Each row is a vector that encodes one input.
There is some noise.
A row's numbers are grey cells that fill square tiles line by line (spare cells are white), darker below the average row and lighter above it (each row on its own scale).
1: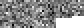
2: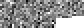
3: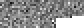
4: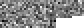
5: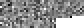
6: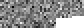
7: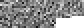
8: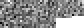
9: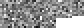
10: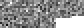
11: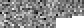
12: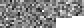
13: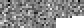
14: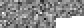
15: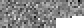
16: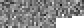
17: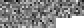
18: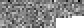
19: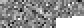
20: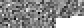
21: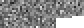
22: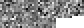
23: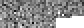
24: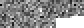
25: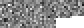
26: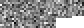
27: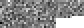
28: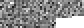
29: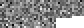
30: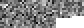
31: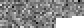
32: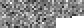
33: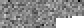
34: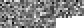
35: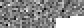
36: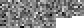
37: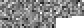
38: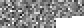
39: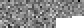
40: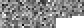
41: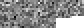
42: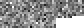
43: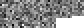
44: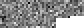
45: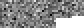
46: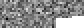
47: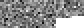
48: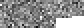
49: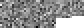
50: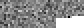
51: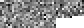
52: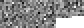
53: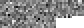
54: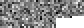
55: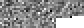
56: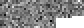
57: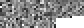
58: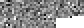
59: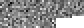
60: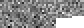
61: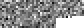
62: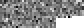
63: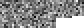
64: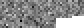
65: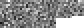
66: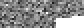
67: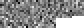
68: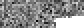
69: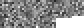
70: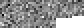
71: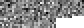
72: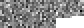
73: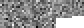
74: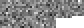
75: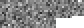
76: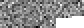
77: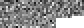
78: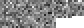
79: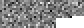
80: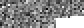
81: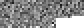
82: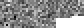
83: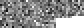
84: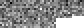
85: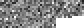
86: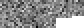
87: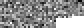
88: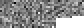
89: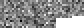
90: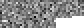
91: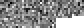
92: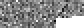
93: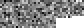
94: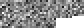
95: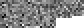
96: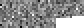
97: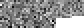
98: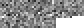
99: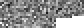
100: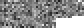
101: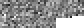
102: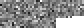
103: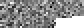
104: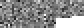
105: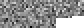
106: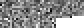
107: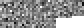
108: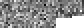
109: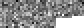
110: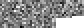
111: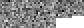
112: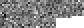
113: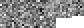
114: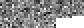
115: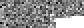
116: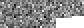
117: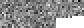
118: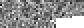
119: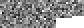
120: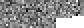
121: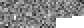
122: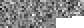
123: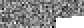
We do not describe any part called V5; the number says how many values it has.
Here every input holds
one of 9 labels, four true/false values and a value of V5.
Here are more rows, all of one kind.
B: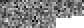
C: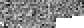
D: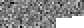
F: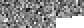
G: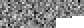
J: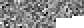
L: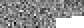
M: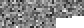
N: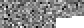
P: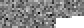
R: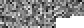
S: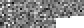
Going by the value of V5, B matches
G and R.
